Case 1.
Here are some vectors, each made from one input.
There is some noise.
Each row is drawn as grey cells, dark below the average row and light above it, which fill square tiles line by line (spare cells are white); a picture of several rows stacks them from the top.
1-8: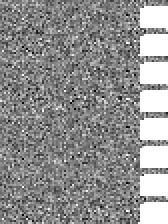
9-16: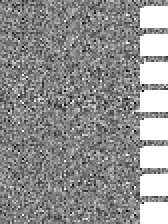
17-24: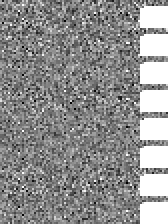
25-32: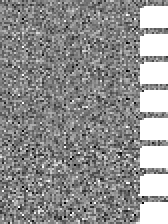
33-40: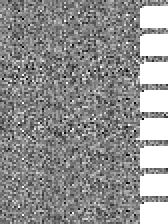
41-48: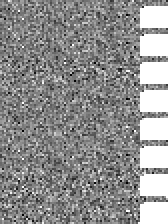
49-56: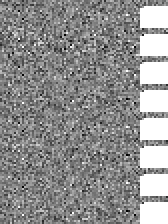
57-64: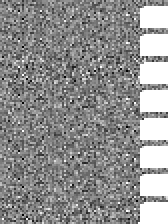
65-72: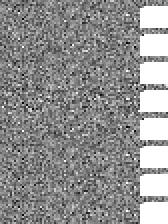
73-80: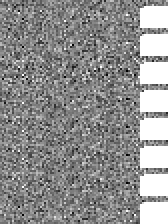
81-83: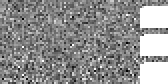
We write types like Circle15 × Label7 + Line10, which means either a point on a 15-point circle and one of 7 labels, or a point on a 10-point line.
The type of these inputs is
Bool × Line4.
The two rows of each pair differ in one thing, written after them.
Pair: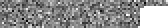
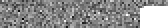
the place on the 4-point line
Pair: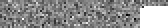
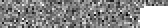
the place on the 4-point line
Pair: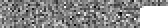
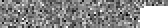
the true/false value
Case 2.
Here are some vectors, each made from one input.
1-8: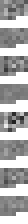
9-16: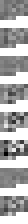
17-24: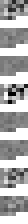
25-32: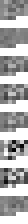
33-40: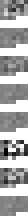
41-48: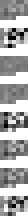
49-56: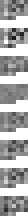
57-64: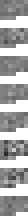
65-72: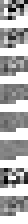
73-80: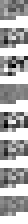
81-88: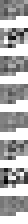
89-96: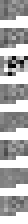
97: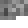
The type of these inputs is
Bool × Bool × Bool + Line8.
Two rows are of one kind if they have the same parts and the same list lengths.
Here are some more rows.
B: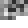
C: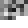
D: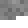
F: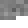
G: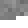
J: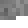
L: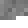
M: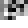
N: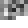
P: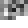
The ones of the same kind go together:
B, C, F, L
D, G, J, M, N, P

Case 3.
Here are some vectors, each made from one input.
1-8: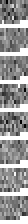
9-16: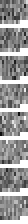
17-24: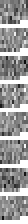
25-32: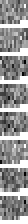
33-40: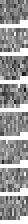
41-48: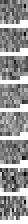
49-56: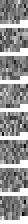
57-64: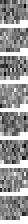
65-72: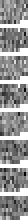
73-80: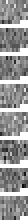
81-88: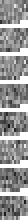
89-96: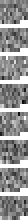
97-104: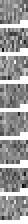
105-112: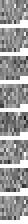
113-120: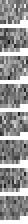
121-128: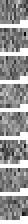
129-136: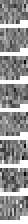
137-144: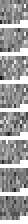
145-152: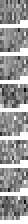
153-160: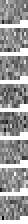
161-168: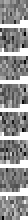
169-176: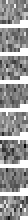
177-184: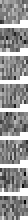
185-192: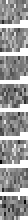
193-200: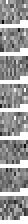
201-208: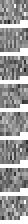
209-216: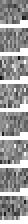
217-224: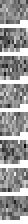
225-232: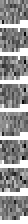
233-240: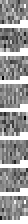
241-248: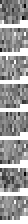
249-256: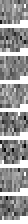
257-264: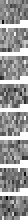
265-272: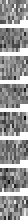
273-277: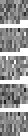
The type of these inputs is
Label8 × Line9.
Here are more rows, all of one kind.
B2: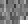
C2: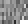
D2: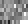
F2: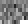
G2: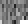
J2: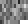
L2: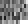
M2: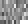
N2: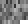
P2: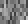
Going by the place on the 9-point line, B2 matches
F2, G2 and N2.
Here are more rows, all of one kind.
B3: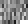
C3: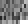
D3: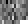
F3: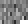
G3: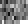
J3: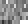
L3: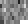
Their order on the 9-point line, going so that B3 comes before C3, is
J3, B3, L3, F3, D3, C3, G3.
